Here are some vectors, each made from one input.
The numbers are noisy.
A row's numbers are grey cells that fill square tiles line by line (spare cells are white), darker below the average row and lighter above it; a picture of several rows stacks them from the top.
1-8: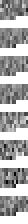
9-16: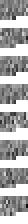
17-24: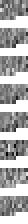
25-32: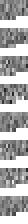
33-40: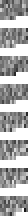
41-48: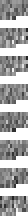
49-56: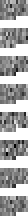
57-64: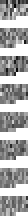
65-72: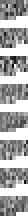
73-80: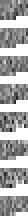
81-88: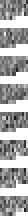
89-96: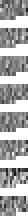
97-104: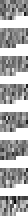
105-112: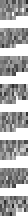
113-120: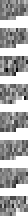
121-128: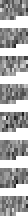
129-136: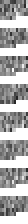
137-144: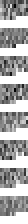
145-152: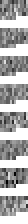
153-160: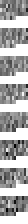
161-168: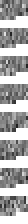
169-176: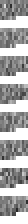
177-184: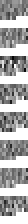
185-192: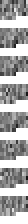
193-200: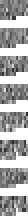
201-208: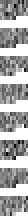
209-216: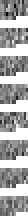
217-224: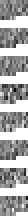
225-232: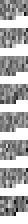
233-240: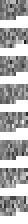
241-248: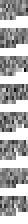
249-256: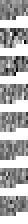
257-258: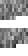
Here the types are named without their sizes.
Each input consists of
a true/false value, together with either a point on a circle, or a node of a tree.
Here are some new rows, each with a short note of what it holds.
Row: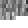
a node of a tree and a true/false value
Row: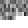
a node of a tree and a true/false value
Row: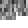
a node of a tree and a true/false value
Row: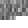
a point on a circle and a true/false value
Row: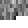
a point on a circle and a true/false value
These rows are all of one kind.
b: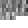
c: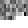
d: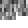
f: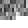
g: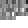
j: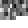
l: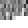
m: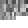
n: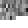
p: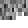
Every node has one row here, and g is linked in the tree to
b and m.
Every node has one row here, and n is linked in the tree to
b and j.
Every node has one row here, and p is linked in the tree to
c and f.
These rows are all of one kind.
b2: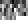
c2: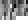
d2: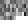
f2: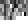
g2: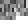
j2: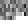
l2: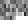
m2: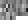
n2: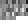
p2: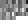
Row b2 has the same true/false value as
c2 and f2.
